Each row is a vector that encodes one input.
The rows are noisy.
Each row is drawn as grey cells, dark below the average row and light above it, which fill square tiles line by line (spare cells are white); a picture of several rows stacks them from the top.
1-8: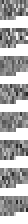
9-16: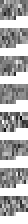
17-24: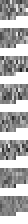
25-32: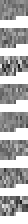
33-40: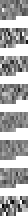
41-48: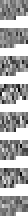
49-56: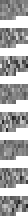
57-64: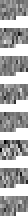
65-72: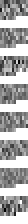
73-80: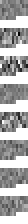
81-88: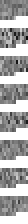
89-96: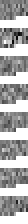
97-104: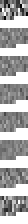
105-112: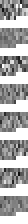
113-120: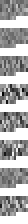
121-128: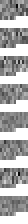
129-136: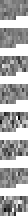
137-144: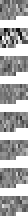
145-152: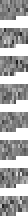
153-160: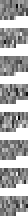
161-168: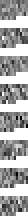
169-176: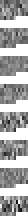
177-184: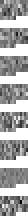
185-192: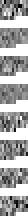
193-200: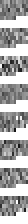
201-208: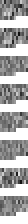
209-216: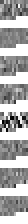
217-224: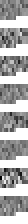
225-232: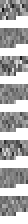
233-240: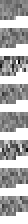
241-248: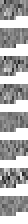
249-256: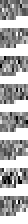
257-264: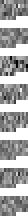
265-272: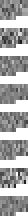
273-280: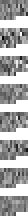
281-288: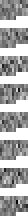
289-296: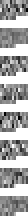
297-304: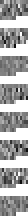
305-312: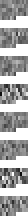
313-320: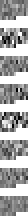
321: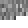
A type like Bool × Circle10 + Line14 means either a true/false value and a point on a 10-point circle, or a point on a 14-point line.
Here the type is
Label9 × (Line4 × Line4 + Unit) + Line13.
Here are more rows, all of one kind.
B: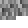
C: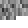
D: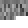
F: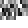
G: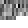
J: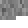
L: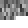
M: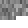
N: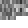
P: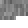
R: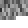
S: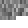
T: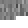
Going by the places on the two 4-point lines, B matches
D and L.
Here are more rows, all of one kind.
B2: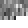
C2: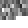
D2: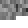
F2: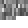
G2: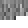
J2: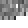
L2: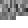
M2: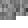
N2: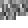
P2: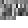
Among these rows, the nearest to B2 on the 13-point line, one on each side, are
J2 and L2.
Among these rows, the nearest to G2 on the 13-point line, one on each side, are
D2 and L2.
